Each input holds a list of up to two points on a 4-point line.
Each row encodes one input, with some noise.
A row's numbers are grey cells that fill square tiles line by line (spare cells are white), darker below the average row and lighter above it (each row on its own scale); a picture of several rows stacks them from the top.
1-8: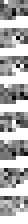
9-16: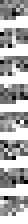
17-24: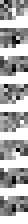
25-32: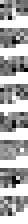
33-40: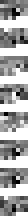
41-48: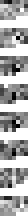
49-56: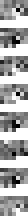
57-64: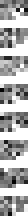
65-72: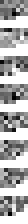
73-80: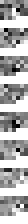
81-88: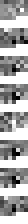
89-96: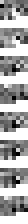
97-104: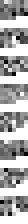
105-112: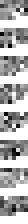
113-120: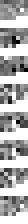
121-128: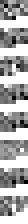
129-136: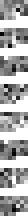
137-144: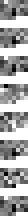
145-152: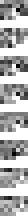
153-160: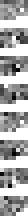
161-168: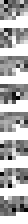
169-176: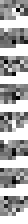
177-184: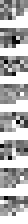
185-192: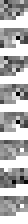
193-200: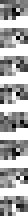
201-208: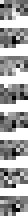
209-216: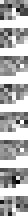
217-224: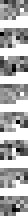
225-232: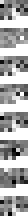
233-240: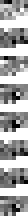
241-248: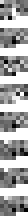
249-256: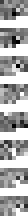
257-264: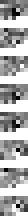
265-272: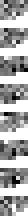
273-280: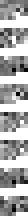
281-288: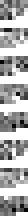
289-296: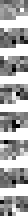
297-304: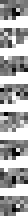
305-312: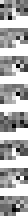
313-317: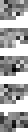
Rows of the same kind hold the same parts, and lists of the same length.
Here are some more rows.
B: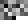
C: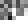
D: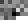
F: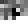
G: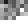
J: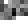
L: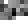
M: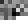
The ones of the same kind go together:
B
C, G
D, F, J, L, M

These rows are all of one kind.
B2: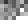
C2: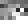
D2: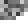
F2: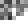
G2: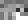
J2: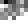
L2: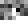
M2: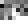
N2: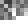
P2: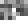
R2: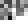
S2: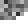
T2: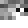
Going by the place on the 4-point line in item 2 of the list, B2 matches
C2 and T2.
